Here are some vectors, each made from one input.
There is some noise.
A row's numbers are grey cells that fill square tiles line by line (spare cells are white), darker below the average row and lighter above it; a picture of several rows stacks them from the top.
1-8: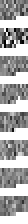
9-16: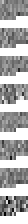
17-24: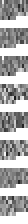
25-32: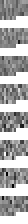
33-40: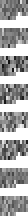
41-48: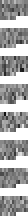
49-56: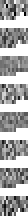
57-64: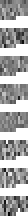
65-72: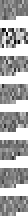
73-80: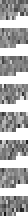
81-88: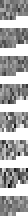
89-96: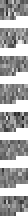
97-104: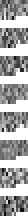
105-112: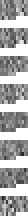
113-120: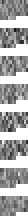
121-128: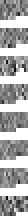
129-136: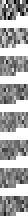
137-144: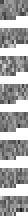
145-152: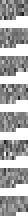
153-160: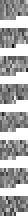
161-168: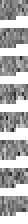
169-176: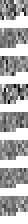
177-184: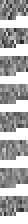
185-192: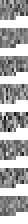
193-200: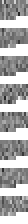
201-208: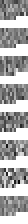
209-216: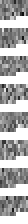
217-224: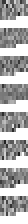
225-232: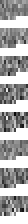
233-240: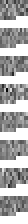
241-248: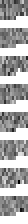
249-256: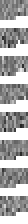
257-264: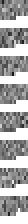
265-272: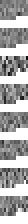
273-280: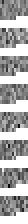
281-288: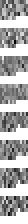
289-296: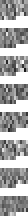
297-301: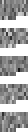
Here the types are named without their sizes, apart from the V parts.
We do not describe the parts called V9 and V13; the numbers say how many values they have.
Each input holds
a point on a line and a value of V13, together with either a fixed value, or a node of a tree, a true/false value and a value of V9.
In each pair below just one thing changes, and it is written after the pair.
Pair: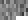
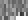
the value of V13
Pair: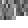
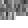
the true/false value
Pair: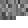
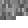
the place on the line
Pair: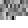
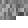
the true/false value
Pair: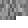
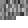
the node of the tree
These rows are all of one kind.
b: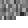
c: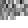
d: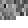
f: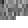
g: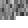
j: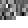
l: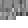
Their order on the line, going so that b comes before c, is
f, b, l, c, j, d, g.
